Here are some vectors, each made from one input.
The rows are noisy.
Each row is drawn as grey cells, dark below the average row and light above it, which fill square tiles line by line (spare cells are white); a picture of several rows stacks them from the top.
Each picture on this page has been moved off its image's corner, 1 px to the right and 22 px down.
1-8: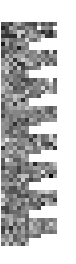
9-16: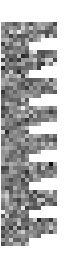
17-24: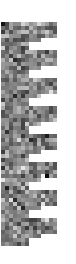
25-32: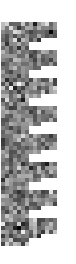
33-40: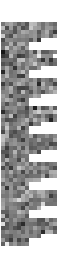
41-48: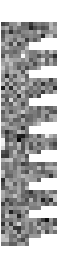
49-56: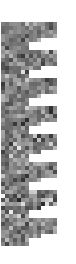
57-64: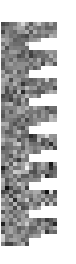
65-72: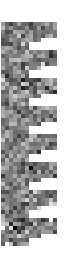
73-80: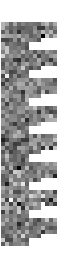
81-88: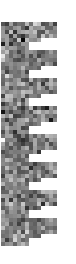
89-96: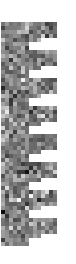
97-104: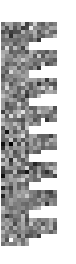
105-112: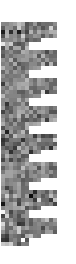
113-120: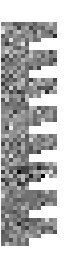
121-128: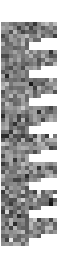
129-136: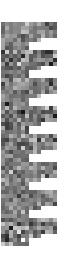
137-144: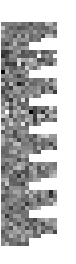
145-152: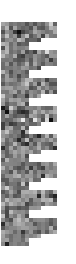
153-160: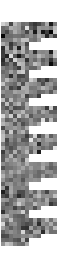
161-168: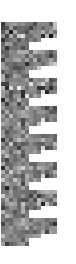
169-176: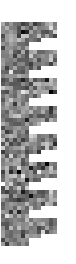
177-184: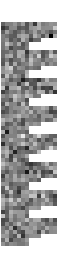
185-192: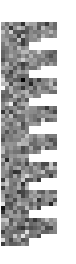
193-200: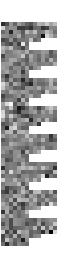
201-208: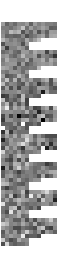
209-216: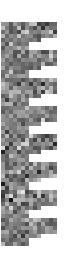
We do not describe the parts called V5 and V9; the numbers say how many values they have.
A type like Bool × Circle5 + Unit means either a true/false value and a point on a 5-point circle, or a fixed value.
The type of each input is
Bool × Bool × Bool × Bool + (Line6 + V9) × (Tree7 + V5).
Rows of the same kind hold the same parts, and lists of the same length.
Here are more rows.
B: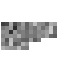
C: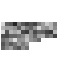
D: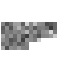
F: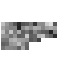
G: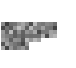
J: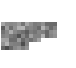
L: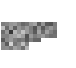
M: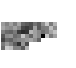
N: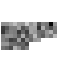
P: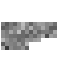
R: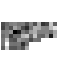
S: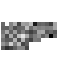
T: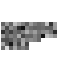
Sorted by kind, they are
B, L
C, M
D, G, J, N, P
F, T
R, S

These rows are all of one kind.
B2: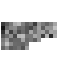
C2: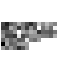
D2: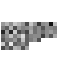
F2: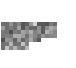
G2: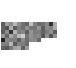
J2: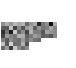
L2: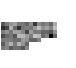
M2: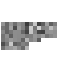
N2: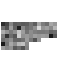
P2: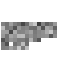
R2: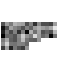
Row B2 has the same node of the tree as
C2 and F2.
